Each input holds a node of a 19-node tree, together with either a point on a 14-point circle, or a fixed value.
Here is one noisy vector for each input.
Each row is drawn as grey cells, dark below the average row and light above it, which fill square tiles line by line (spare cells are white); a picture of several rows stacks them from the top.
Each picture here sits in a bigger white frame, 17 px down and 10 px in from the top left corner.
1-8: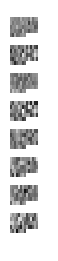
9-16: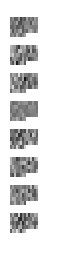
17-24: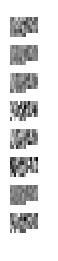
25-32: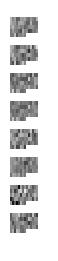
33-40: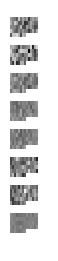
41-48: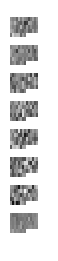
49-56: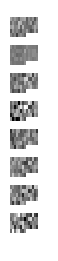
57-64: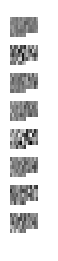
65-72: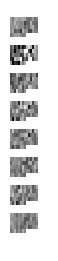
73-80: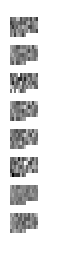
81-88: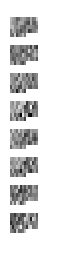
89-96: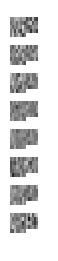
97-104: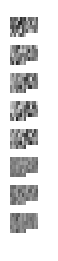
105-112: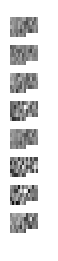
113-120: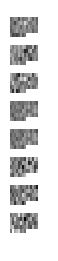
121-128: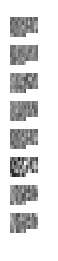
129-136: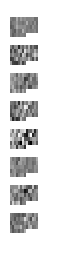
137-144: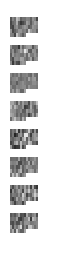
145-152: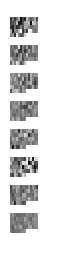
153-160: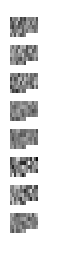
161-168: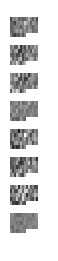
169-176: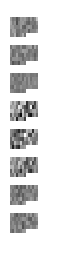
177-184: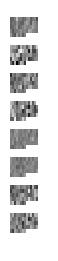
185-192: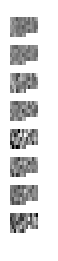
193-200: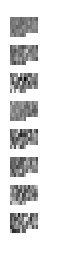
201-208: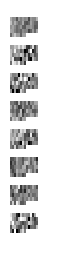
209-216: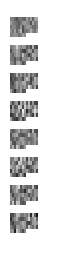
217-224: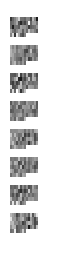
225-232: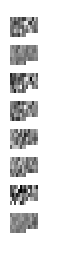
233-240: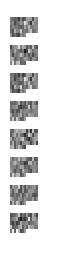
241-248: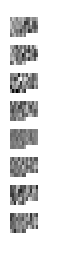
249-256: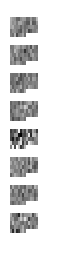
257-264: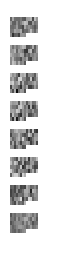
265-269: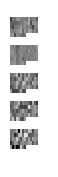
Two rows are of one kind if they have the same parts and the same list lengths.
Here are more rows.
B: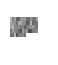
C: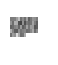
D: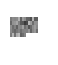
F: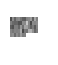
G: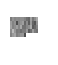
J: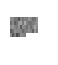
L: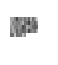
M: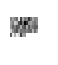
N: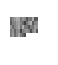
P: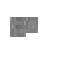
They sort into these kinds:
B, D, J, L, M, P
C, F, G, N

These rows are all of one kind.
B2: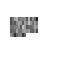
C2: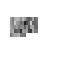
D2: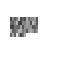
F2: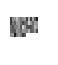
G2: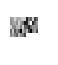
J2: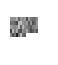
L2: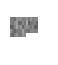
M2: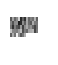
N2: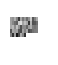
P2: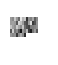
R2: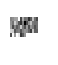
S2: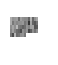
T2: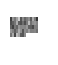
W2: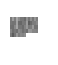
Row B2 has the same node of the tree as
C2, N2 and S2.
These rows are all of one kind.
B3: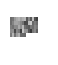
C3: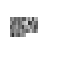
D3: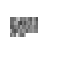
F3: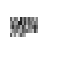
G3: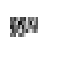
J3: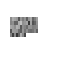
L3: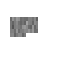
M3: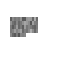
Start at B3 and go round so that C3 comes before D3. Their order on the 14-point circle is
B3, J3, F3, L3, C3, G3, D3, M3.
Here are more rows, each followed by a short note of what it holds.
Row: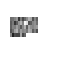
a point on a 14-point circle and a node of a 19-node tree
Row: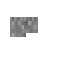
a node of a 19-node tree
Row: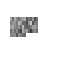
a node of a 19-node tree
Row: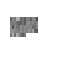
a point on a 14-point circle and a node of a 19-node tree
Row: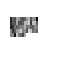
a point on a 14-point circle and a node of a 19-node tree
